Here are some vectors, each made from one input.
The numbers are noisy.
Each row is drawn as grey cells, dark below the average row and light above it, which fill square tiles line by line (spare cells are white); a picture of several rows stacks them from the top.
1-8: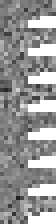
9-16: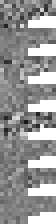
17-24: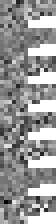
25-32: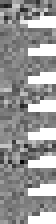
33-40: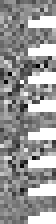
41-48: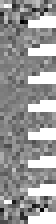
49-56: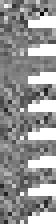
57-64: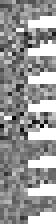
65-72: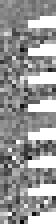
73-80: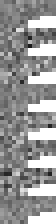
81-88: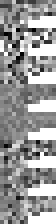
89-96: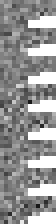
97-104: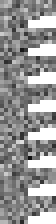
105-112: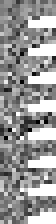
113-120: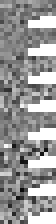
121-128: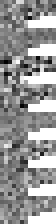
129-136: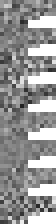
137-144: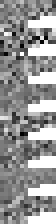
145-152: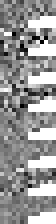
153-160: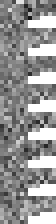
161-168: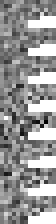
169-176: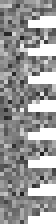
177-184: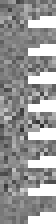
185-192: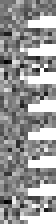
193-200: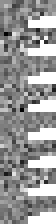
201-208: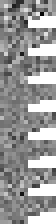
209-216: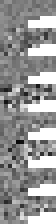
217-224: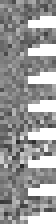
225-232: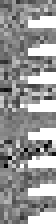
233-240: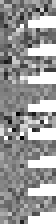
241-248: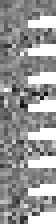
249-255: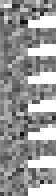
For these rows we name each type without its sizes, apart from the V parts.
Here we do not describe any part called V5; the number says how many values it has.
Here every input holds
a list of items, each a true/false value and a value of V5.
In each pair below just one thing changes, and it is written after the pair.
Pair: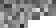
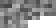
the true/false value in item 1 of the list
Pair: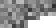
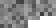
the value of V5 in item 1 of the list
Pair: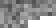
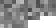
the value of V5 in item 1 of the list
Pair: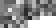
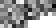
the true/false value in item 1 of the list
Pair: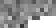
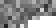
the value of V5 in item 1 of the list
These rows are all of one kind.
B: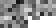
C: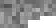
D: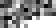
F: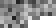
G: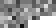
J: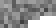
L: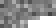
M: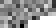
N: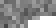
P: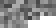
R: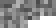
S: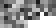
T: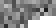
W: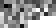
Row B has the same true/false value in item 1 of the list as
L, N and S.
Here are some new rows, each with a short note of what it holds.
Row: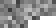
a list of one item
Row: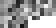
a list of two items
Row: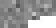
a list of one item
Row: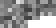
a list of two items
